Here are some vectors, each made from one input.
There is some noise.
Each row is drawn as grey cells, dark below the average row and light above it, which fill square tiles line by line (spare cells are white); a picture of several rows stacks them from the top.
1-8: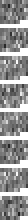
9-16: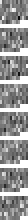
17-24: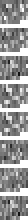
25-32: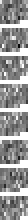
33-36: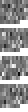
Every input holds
either a point on a 4-point line, or three true/false values.
